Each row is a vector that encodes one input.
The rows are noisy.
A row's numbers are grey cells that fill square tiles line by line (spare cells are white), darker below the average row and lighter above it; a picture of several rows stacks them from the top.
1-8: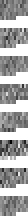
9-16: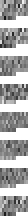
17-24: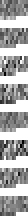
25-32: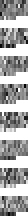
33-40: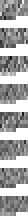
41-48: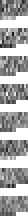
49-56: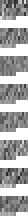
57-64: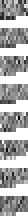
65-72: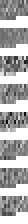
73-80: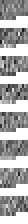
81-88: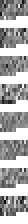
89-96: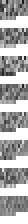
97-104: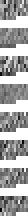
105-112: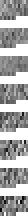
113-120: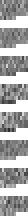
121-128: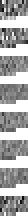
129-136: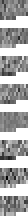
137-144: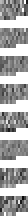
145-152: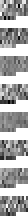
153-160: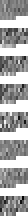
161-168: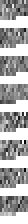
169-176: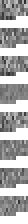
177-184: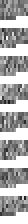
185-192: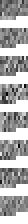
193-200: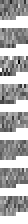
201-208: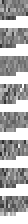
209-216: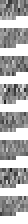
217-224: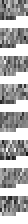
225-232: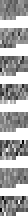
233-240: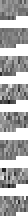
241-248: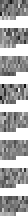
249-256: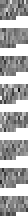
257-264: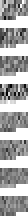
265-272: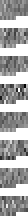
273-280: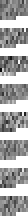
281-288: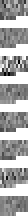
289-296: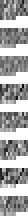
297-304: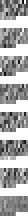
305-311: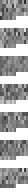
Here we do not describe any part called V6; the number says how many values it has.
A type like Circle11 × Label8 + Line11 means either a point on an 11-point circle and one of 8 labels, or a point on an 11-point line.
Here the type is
List2(Bool × (Line10 + V6)).
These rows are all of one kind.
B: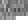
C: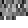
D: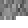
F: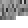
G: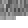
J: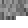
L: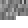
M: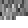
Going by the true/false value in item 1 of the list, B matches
C and F.
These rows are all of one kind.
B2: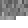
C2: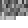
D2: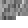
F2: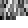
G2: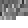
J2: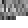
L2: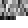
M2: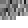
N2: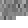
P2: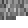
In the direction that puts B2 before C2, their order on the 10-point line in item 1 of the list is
B2, D2, M2, P2, C2, N2, J2, L2, F2, G2.
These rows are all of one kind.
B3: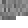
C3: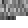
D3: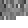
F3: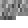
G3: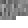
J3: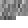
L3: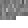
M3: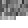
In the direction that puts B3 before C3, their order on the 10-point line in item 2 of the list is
G3, B3, L3, J3, D3, F3, C3, M3.
